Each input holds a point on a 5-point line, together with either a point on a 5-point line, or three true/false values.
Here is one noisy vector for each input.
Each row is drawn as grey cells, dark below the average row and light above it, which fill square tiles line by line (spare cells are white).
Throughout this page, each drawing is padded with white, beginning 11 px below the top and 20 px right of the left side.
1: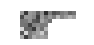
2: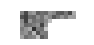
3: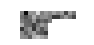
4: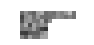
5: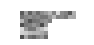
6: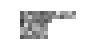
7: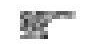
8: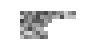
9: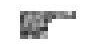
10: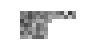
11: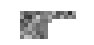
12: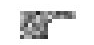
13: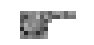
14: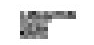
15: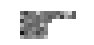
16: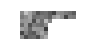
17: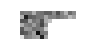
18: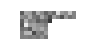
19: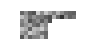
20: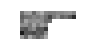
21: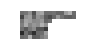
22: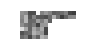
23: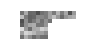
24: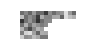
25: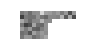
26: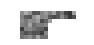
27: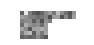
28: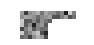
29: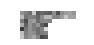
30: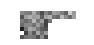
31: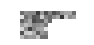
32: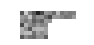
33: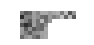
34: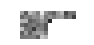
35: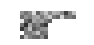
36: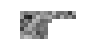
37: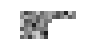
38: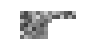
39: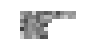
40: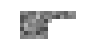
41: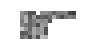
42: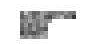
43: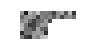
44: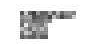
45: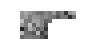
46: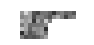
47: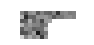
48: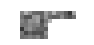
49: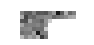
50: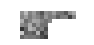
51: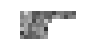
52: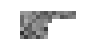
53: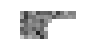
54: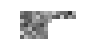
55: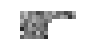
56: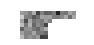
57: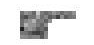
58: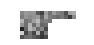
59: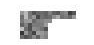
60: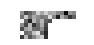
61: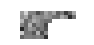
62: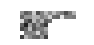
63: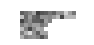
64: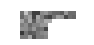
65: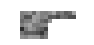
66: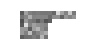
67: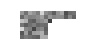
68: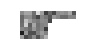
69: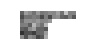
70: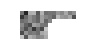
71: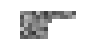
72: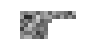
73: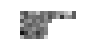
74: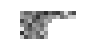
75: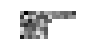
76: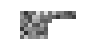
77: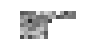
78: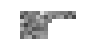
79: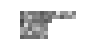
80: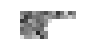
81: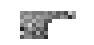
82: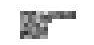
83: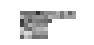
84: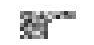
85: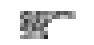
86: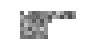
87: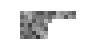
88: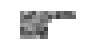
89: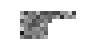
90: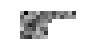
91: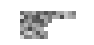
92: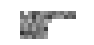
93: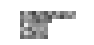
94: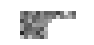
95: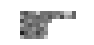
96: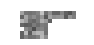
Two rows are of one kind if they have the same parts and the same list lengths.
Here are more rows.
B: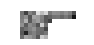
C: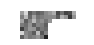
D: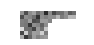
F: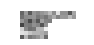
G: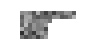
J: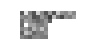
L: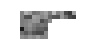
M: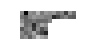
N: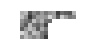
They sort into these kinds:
B, D, F, M, N
C, G, J, L

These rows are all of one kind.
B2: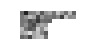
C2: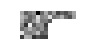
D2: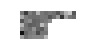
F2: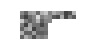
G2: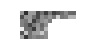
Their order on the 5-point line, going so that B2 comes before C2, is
B2, G2, D2, F2, C2.
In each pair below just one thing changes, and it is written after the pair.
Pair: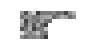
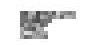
the place on the 5-point line
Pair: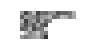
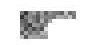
the place on the 5-point line
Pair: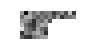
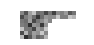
one of the three true/false values
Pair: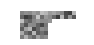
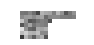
the place on the 5-point line
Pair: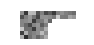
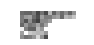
the place on the 5-point line
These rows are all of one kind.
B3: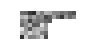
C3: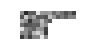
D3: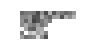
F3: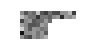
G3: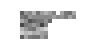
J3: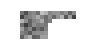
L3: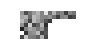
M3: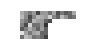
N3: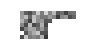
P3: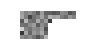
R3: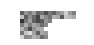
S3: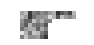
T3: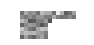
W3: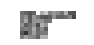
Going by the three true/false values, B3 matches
L3, N3 and W3.
